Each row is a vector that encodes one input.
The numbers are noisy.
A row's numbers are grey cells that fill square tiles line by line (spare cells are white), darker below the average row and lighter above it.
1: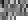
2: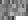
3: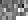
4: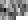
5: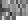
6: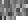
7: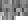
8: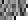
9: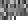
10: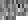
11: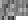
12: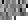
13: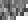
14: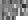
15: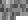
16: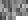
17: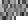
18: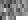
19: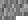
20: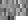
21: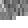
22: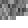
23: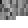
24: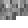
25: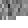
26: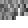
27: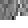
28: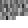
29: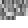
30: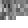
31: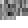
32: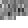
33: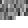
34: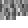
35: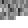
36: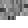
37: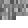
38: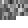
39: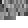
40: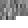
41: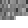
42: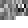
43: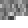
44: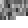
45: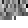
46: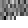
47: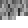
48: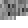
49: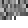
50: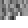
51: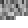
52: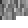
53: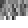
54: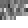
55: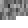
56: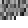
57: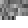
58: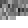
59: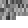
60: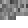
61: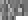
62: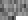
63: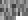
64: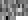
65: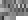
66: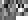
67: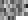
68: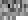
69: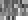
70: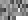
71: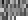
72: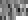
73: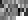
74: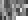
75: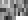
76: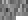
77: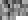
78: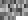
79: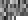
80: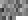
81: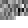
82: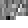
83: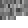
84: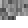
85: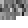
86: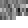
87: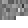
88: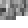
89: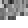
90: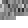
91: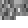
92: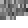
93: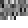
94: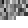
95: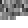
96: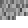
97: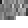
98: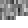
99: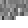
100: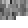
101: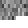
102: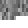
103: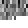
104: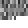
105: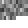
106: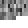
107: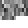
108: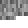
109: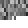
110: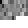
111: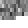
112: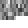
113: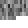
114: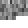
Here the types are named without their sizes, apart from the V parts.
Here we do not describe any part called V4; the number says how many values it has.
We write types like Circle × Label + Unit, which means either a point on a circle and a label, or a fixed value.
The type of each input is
Bool × List(Line) × V4.
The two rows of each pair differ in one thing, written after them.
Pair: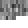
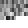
the place on the line in item 1 of the list
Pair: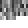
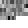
the place on the line in item 1 of the list
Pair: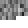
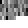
the value of V4
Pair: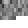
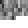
the value of V4
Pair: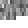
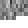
the true/false value
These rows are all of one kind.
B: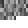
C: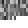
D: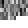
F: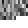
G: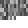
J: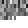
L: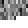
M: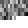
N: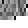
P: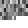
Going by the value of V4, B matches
F, L and N.
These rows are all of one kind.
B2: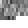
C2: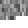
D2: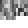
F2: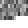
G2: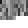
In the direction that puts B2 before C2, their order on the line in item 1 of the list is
B2, C2, F2, G2, D2.
